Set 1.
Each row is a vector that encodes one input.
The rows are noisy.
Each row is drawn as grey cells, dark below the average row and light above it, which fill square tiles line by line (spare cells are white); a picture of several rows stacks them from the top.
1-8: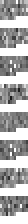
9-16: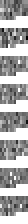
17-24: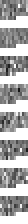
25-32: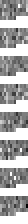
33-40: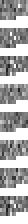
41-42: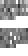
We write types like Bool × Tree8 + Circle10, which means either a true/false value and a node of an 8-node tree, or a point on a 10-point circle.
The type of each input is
Tree9.
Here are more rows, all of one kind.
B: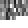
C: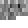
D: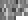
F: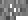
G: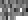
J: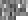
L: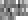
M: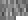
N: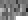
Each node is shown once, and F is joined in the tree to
B and M.
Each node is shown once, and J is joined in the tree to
D.
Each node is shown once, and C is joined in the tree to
L and M.
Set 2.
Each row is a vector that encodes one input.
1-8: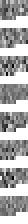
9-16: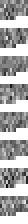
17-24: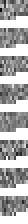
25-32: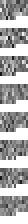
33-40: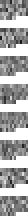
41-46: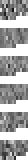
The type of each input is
Tree7.
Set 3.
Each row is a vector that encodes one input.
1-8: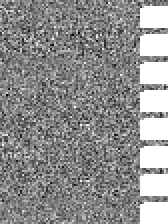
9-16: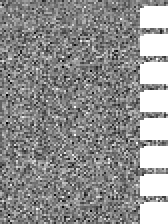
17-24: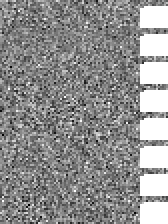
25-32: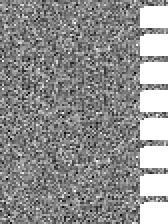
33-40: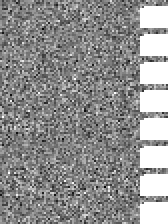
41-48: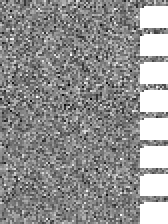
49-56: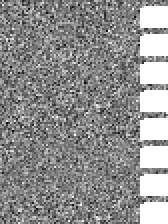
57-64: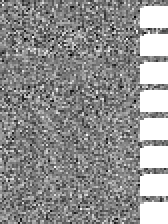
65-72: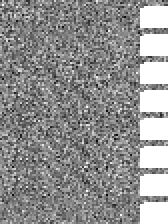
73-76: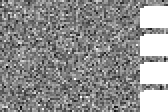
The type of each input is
Tree12.
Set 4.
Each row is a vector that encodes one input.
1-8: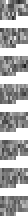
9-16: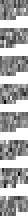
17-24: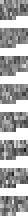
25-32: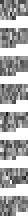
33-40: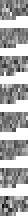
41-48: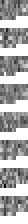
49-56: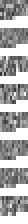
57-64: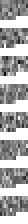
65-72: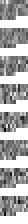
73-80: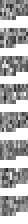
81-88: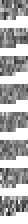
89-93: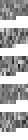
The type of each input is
Bool × Bool × Bool.
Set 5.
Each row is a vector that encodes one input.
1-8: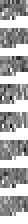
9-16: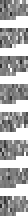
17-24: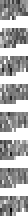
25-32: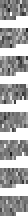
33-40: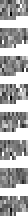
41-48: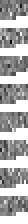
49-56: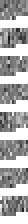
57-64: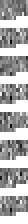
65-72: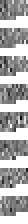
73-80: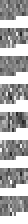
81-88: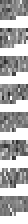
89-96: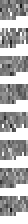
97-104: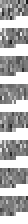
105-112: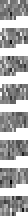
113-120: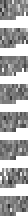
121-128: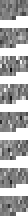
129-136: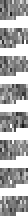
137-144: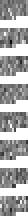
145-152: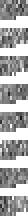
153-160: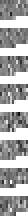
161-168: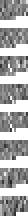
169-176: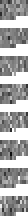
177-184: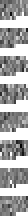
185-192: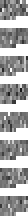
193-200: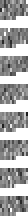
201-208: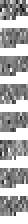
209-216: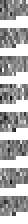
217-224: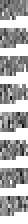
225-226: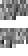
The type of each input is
Label8.
